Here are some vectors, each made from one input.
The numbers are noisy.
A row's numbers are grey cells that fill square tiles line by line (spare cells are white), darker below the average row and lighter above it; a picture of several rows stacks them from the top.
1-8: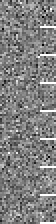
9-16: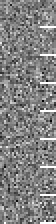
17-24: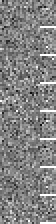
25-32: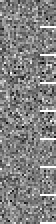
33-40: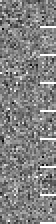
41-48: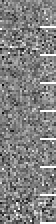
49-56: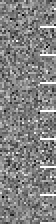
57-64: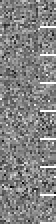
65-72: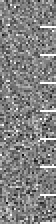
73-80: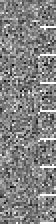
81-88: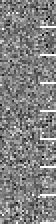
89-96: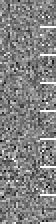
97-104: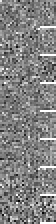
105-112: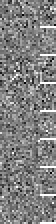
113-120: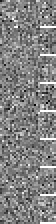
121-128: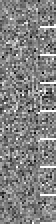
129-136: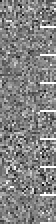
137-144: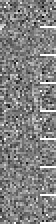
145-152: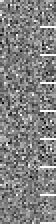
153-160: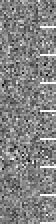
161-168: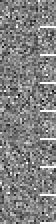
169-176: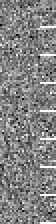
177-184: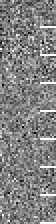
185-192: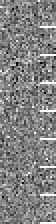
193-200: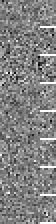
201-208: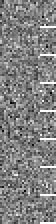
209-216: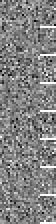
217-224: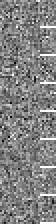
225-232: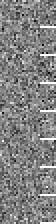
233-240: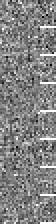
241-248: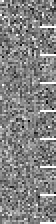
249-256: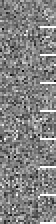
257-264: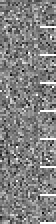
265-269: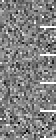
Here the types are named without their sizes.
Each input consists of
a node of a tree, together with either a point on a circle, or a point on a line.
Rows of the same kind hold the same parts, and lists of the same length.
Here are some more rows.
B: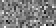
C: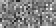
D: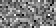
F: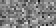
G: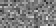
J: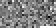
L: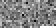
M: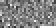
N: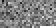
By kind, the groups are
B, D, F, J
C, G, L, M, N

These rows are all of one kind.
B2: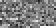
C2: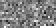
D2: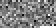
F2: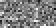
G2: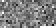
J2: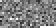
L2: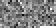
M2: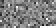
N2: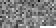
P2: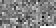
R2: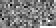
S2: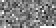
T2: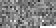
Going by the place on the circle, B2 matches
F2, G2, J2 and S2.
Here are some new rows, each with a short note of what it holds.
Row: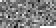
a point on a circle and a node of a tree
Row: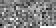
a point on a circle and a node of a tree
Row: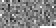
a point on a line and a node of a tree
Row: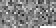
a point on a circle and a node of a tree
